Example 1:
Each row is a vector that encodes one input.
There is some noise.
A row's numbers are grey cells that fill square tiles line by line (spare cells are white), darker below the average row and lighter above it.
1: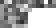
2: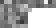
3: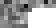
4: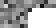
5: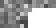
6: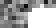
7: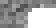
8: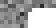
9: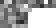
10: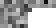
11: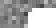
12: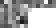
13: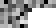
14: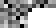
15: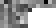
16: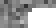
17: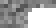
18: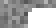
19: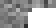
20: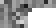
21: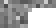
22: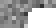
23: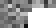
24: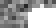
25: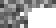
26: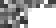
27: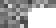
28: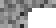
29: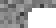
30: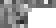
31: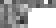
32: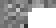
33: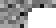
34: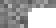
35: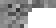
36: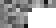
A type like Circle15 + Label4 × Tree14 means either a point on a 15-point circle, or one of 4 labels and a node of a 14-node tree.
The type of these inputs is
Bool × Line5.
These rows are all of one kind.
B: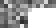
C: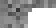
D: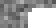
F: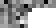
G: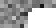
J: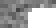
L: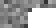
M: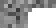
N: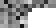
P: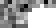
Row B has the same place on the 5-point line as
C, F, J and N.
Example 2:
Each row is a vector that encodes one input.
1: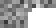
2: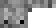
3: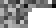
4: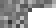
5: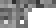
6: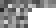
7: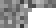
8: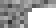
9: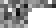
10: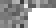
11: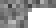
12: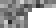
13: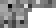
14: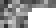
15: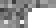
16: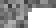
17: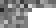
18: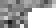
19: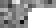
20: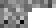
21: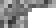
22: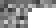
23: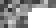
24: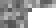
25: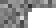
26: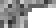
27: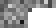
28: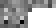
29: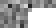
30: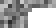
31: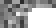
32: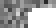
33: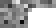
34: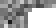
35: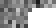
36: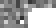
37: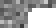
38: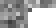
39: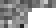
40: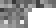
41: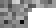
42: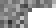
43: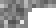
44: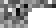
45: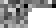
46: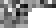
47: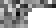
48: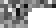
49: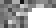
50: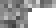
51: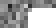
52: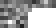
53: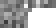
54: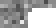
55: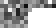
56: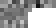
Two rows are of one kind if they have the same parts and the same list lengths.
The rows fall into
2 kinds.
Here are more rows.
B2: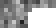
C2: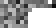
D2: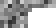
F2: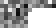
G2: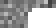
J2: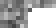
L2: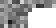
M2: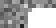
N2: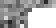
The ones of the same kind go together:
B2, D2, G2, J2, L2, M2, N2
C2, F2

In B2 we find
a point on a 6-point line and four true/false values.
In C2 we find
a point on a 6-point line.
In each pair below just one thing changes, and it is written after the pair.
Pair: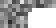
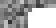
the place on the 6-point line
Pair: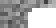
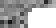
the place on the 6-point line
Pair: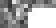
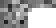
the place on the 6-point line
